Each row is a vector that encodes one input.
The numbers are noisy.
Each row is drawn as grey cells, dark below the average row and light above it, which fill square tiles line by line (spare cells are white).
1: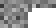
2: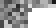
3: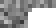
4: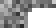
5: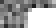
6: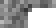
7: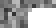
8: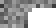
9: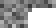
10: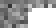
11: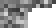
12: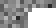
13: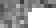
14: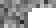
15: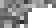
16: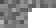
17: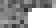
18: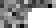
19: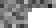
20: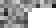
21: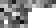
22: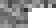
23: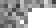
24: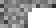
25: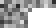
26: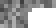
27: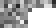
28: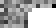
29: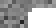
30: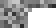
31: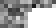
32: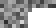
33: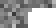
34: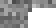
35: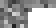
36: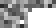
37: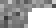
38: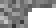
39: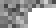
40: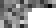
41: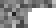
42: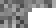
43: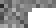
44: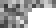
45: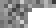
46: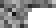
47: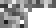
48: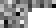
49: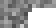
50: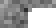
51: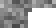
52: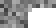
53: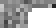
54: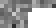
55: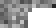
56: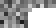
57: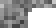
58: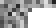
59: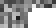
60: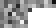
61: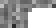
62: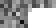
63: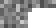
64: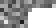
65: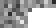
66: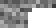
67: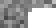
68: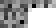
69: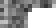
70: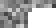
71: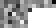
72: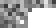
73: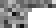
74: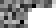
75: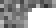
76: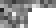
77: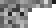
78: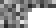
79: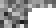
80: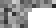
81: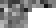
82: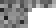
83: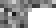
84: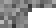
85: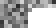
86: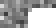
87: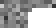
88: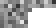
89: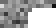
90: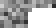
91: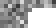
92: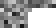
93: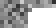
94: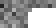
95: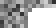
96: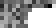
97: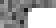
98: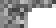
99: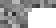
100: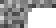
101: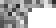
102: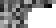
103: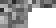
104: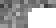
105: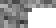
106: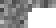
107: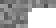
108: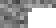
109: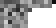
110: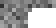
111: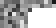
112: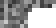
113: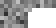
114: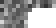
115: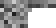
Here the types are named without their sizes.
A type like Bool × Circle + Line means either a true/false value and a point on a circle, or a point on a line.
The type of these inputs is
(Circle + Unit) × (Tree + Unit).
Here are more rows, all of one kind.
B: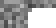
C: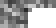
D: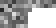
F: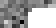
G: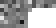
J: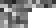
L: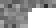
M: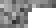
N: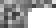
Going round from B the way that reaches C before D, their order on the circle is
B, N, F, M, C, J, G, D, L.
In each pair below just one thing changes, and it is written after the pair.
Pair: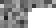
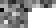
the place on the circle
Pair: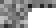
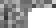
the node of the tree
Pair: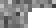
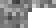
the place on the circle
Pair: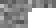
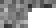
the place on the circle
